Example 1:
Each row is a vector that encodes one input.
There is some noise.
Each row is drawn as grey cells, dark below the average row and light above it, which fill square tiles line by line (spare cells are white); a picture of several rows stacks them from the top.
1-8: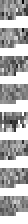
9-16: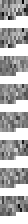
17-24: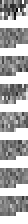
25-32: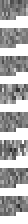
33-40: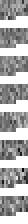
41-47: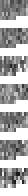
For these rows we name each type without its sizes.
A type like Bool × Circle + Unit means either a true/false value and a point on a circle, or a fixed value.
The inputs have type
Line + Tree.
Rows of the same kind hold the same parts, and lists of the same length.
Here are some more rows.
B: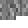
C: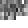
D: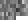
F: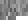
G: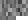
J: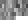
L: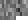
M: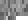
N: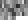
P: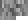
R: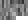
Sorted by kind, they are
B, C, D, G, L, R
F, J, M, N, P

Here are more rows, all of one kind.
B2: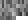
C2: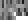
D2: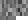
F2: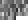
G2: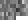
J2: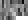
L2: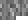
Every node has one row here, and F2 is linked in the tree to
L2.
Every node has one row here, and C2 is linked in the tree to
B2 and J2.
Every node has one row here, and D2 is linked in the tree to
G2.
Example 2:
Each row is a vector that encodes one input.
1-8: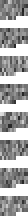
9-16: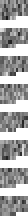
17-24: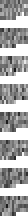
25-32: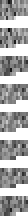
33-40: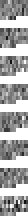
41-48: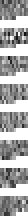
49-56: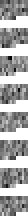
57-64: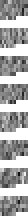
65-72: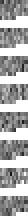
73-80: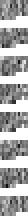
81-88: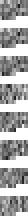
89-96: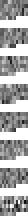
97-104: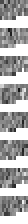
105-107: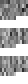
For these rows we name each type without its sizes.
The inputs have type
List(Line).
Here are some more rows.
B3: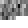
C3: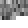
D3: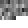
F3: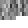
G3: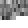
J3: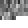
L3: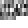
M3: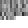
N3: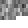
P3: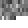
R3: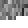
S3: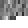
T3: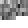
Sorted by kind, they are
B3, D3, J3, P3
C3, F3, G3, M3, N3, R3, S3, T3
L3

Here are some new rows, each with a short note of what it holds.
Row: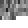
a list of two items
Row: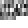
the empty list
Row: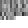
a list of one item
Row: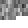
a list of one item
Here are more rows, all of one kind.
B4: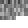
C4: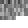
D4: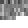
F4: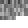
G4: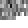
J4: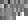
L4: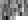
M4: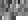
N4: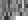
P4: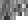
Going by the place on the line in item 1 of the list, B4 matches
C4, D4, F4 and J4.
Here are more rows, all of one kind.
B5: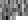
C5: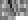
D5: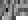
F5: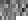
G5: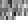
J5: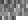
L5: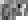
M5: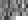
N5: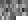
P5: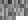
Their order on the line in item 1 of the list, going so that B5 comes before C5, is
L5, B5, M5, F5, N5, D5, J5, P5, C5, G5.
